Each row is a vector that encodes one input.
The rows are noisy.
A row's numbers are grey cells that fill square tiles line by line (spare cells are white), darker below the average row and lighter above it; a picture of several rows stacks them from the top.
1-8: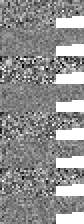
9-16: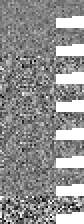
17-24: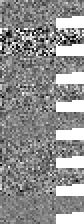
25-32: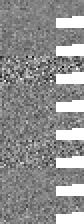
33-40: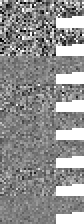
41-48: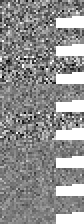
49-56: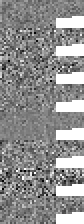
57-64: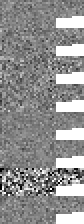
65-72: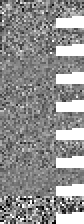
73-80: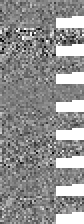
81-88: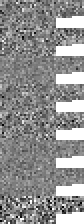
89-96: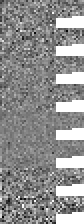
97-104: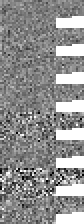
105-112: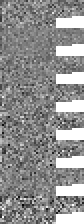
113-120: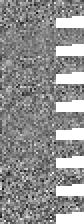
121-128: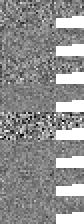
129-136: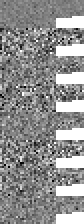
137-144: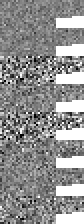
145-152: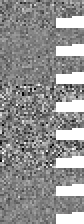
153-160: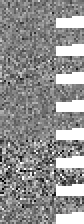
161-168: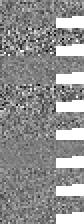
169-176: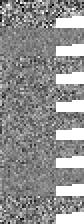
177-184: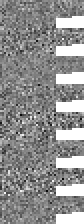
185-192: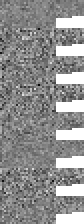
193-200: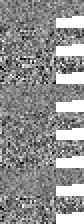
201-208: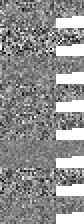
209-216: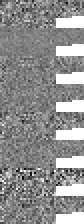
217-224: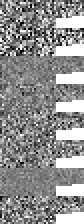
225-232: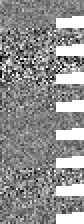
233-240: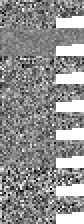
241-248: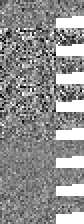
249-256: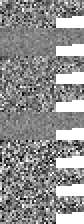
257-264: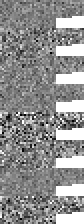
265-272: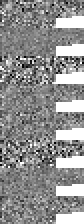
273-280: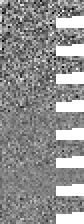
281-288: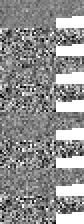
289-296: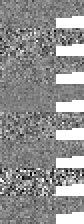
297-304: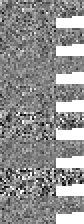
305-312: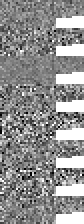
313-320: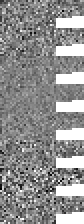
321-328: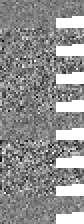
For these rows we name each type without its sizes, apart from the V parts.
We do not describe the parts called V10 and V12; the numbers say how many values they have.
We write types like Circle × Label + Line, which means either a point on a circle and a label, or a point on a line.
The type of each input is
(Bool × Bool × Bool × V10 + Circle × Label + Unit) × V12.
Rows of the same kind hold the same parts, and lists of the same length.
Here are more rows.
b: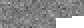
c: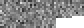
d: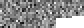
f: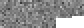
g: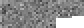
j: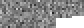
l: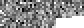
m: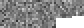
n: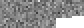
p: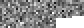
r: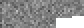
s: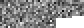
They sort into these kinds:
b, f, g, j, m
c, d, l, p, s
n, r

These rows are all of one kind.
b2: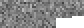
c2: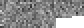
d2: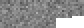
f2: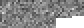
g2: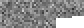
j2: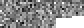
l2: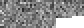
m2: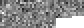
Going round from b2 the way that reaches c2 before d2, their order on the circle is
b2, c2, l2, m2, d2, g2, f2, j2.
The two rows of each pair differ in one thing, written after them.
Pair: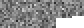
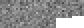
the value of V12
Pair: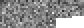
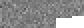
the label
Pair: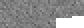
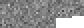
the value of V12
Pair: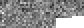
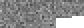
the label
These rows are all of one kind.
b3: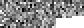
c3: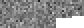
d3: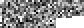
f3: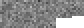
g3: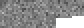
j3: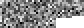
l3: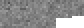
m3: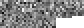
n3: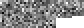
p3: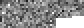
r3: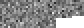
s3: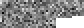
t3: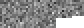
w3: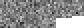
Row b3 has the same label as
c3, d3, n3 and w3.
